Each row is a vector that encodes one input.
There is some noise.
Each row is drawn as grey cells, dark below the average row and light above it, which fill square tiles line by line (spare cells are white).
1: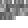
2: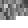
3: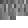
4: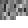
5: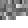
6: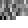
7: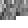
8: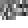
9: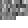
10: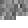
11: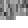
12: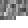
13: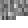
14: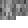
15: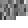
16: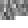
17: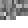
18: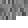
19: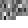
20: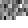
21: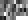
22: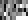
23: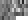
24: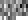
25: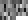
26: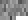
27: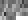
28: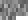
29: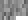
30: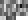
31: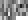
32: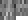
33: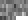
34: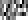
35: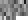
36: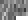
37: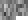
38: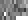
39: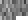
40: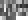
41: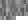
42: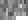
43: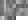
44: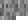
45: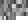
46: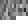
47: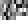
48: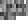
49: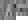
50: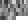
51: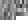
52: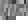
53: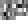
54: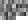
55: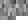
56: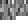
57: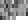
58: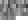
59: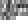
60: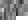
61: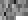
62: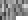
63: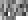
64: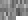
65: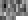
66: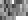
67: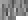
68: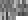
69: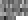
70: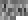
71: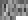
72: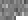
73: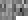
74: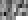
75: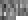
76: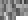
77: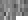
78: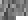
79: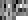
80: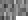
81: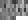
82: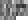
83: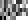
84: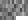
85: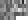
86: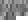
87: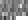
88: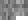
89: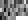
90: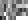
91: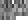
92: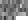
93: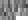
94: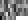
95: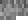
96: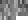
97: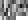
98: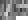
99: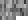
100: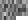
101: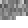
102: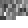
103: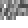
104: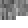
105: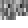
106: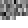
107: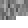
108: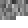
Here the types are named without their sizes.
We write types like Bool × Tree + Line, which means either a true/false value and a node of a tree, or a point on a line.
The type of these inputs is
(Bool × Bool × Bool × Bool + Label) × Label.
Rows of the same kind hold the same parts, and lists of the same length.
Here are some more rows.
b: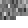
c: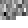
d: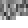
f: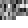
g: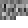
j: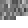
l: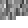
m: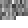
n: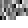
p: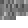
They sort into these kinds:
b, d, f, g, j, p
c, l, m, n

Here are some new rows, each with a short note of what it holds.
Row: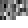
a label and four true/false values
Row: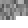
a label and four true/false values
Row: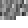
two labels
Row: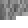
a label and four true/false values
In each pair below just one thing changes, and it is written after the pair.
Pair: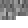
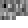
one of the four true/false values
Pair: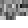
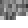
one of the four true/false values
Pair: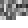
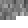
the label
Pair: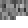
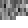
one of the four true/false values
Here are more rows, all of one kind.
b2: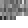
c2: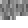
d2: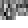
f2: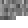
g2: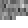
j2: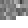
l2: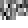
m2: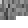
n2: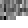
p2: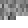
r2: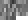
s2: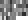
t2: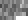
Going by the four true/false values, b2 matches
f2 and t2.
